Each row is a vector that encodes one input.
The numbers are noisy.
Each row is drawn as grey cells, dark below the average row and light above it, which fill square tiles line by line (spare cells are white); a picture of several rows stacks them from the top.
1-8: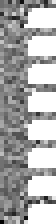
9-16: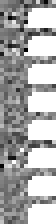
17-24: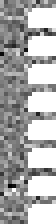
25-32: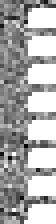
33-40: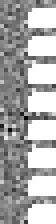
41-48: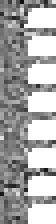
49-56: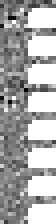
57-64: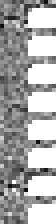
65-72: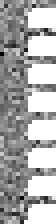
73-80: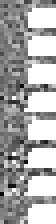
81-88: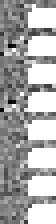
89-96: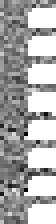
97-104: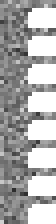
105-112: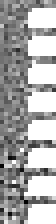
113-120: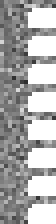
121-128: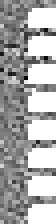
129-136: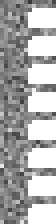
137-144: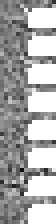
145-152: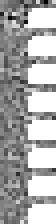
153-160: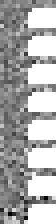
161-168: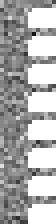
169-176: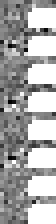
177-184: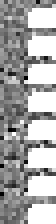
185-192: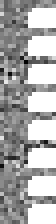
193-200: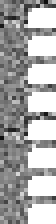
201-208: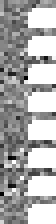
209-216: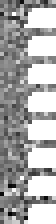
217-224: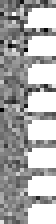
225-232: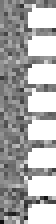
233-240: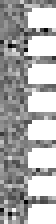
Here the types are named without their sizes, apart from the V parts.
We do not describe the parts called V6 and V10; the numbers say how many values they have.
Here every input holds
either a point on a line, a node of a tree and a value of V10, or a true/false value and a value of V6.
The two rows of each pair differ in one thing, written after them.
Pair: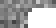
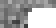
the node of the tree
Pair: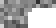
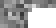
the value of V10
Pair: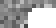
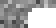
the node of the tree
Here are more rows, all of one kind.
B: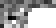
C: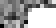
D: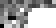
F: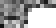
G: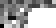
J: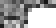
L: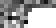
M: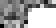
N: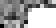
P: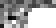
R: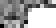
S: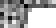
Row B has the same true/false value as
F, J, L and P.
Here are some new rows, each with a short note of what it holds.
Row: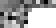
a true/false value and a value of V6
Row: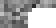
a point on a line, a node of a tree and a value of V10
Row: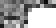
a true/false value and a value of V6
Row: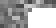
a point on a line, a node of a tree and a value of V10
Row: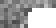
a point on a line, a node of a tree and a value of V10
